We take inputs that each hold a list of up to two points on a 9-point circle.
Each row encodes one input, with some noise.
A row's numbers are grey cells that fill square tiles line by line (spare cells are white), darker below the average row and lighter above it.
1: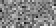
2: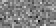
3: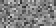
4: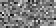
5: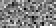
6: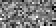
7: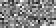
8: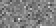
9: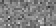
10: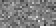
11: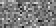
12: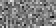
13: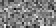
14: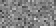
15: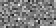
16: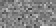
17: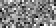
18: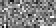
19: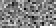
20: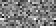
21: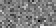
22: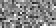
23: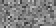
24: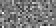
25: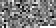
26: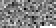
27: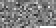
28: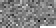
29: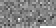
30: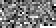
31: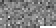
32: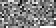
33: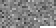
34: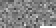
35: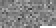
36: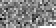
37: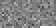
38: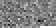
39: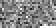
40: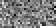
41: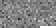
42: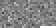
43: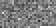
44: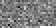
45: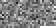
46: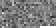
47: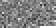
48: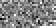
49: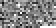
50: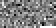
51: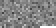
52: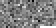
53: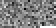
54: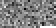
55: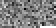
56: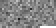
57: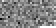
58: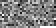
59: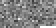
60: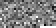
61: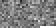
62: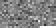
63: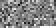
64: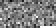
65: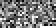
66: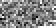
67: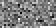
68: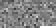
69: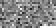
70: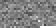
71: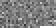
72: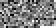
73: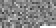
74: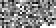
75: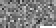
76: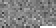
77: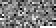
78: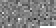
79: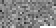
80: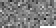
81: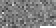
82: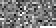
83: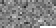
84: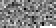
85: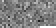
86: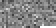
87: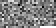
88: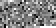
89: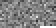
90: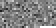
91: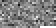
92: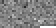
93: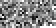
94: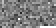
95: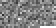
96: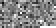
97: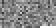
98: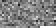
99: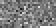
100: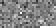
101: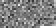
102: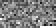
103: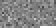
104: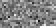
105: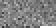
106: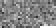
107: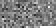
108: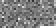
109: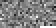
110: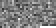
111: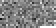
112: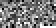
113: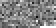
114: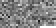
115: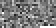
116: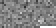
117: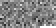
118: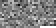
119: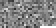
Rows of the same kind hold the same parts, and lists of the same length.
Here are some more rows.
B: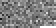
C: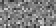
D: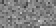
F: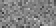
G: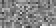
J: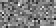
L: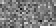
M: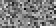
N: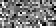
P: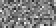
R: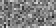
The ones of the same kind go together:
B, J, L, P, R
C, D, F, G
M, N

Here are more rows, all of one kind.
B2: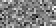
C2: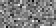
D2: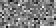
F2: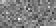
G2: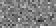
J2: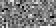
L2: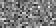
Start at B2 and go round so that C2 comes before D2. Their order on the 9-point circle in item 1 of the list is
B2, L2, F2, C2, G2, J2, D2.
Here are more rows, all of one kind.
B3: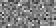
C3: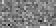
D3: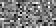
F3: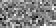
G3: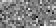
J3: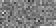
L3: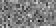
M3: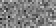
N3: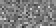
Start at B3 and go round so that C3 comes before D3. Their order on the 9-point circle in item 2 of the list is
B3, N3, C3, L3, J3, M3, D3, F3, G3.
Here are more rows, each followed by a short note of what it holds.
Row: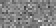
a list of one item
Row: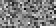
the empty list
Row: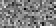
the empty list
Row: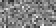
a list of one item
